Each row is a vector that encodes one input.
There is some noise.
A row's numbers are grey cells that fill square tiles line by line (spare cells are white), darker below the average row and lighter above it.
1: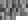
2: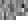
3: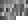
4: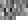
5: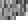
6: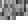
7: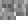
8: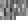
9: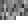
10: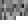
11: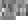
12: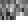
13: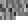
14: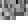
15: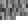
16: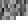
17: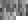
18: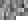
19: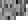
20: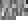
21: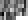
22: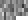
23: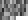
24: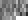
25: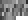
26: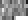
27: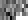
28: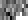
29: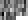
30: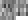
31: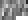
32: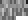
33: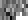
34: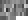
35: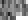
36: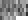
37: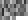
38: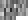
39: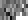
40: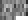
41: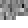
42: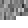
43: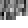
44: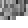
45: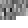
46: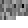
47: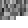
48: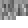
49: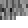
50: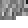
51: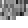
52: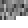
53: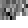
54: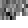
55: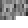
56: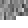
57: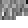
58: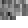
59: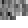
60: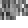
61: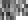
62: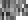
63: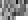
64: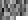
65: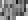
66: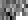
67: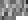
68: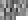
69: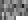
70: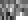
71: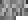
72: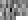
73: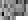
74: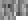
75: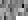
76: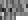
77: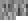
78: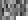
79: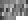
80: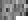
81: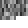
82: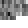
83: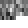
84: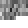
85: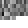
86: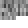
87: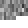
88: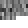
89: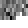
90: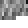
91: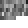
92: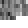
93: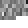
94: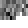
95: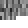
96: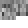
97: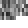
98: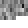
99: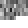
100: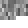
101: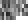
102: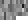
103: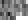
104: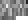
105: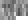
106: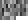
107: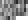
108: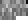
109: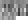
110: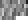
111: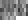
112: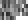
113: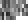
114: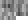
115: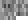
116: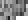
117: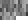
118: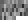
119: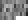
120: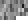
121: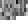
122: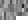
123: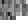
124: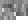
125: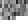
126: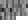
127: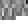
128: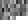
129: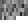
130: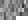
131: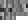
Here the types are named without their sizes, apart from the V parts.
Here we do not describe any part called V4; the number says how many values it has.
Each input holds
a label, together with a list of items, each a true/false value and a value of V4.
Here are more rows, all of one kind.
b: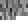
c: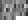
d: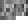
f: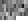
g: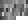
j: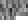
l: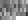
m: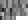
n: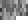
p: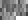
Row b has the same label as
j and m.
